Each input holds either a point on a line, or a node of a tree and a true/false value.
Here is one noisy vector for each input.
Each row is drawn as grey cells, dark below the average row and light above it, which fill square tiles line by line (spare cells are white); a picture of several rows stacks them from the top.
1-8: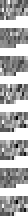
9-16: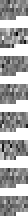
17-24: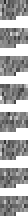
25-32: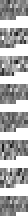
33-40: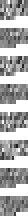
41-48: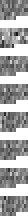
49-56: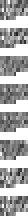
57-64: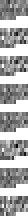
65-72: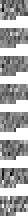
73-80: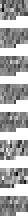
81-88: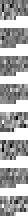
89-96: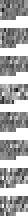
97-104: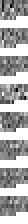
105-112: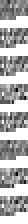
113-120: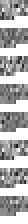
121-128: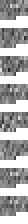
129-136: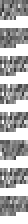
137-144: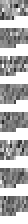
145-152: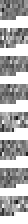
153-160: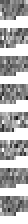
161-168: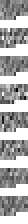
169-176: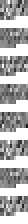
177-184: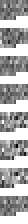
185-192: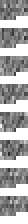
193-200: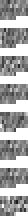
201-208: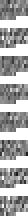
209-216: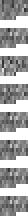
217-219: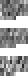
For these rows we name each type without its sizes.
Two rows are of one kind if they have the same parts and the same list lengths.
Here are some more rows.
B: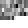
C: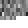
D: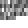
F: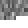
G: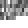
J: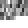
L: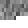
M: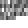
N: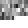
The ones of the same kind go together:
B, D, G, J, M, N
C, F, L

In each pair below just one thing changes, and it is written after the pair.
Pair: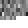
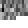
the node of the tree
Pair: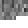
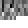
the true/false value
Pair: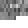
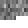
the node of the tree
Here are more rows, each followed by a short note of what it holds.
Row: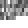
a point on a line
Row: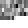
a point on a line
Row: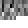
a node of a tree and a true/false value
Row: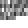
a point on a line
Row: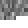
a node of a tree and a true/false value
